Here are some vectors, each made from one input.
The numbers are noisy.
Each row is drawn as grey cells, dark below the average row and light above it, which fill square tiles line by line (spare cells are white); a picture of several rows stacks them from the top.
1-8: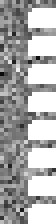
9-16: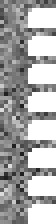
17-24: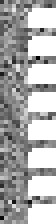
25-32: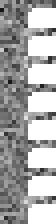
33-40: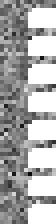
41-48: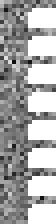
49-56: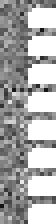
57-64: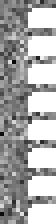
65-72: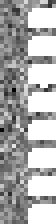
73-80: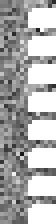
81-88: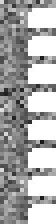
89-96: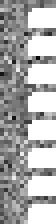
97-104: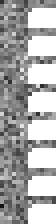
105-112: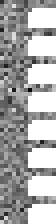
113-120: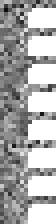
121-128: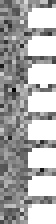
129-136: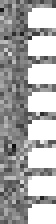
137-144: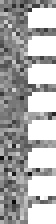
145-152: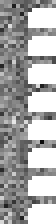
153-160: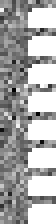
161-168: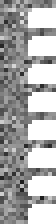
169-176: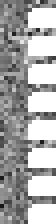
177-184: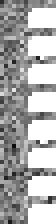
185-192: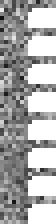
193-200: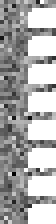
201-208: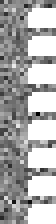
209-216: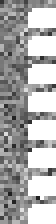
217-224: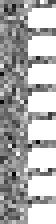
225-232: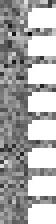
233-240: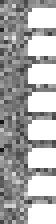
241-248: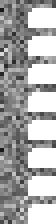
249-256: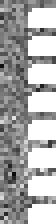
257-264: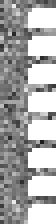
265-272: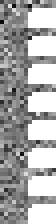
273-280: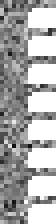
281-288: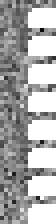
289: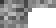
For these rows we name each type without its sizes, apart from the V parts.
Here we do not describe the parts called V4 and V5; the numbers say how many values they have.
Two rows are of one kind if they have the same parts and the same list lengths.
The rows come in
2 kinds.
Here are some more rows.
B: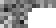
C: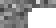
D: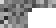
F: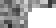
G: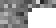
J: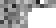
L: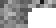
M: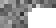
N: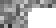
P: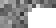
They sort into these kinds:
B, D, J
C, F, G, L, M, N, P

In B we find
a point on a line and a value of V4.
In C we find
a point on a line, a true/false value and a value of V5.
